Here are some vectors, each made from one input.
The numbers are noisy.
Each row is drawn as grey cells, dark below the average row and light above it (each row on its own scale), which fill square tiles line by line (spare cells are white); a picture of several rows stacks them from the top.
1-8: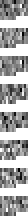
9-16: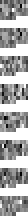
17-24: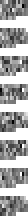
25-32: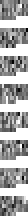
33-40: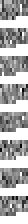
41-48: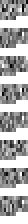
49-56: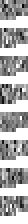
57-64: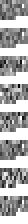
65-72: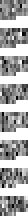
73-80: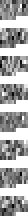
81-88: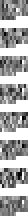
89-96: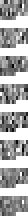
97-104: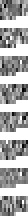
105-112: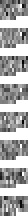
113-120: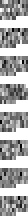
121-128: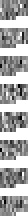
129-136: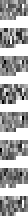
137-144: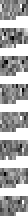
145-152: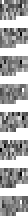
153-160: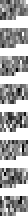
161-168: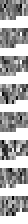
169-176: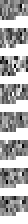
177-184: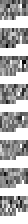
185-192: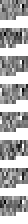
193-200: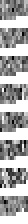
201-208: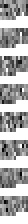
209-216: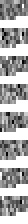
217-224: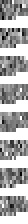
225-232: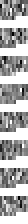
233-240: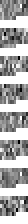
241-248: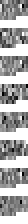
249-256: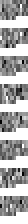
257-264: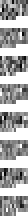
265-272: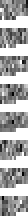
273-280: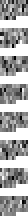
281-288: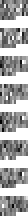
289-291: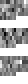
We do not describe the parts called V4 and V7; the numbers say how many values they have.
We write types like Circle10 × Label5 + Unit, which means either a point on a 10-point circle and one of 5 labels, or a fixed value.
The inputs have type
Bool × (Tree11 + V7) × V4.
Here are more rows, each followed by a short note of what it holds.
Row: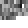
a node of an 11-node tree, a true/false value and a value of V4
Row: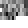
a true/false value, a value of V4 and a value of V7
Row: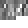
a true/false value, a value of V4 and a value of V7
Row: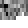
a true/false value, a value of V4 and a value of V7
